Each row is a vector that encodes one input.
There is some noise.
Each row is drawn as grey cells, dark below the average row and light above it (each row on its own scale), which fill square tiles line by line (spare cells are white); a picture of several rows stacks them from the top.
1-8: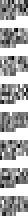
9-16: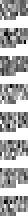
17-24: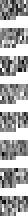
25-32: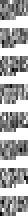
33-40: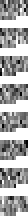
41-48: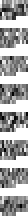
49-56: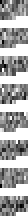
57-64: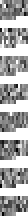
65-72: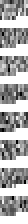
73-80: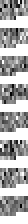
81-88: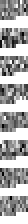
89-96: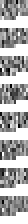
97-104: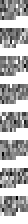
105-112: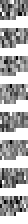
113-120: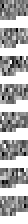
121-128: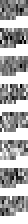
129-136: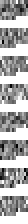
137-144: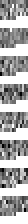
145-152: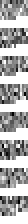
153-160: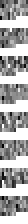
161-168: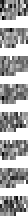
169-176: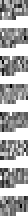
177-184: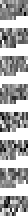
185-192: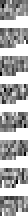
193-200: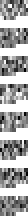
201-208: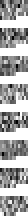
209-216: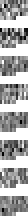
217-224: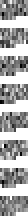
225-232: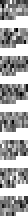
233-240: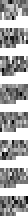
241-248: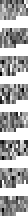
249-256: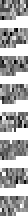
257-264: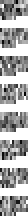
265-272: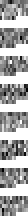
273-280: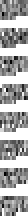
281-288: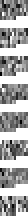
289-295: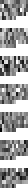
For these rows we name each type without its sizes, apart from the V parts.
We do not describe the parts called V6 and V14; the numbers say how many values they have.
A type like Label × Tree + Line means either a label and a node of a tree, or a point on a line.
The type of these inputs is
((Circle + Unit) × Label + V14) × V6.
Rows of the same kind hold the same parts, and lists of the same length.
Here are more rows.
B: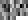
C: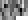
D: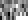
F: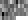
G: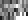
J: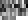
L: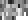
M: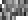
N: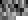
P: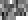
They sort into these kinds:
B, J, N
C, F, M, P
D, G, L

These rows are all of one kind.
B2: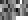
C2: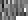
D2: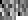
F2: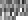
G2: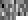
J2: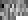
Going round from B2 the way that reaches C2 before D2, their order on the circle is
B2, F2, C2, G2, D2, J2.
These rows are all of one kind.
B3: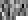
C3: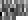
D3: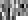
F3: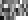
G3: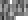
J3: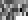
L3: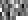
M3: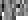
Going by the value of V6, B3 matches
D3 and L3.
